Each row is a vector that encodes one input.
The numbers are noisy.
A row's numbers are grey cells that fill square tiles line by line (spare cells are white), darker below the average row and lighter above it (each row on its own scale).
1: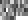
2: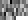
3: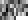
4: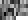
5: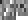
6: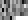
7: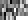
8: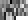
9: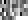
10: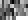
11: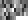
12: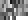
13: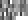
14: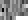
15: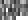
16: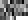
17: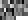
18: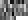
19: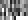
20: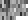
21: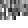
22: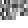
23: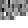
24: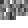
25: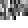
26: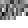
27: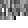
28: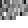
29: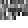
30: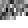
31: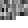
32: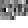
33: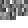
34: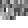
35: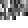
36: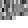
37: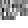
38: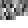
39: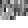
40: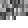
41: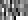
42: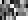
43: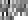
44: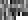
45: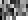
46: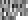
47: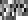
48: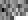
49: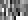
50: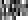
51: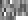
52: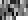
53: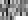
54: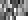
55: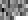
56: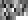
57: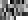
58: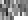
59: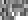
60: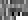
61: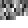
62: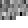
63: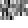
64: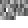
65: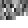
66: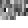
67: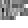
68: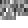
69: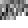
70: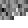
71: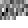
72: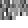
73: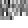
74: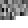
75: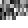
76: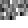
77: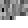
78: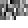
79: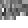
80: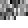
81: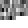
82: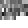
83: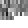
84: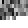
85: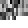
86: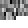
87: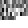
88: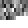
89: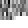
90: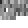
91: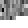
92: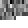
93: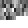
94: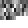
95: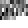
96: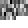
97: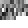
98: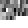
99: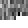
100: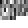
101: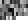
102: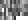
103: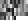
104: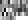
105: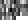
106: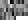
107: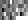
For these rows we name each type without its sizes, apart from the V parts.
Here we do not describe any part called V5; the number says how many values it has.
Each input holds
a list of items, each a true/false value and a value of V5.
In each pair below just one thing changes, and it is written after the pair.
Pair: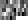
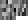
the value of V5 in item 2 of the list
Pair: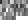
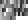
the value of V5 in item 1 of the list
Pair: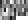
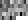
the true/false value in item 1 of the list
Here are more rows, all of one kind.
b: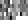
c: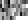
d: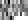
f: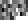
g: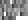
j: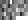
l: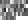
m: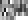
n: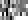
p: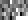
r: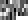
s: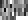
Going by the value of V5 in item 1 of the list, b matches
d, m and n.
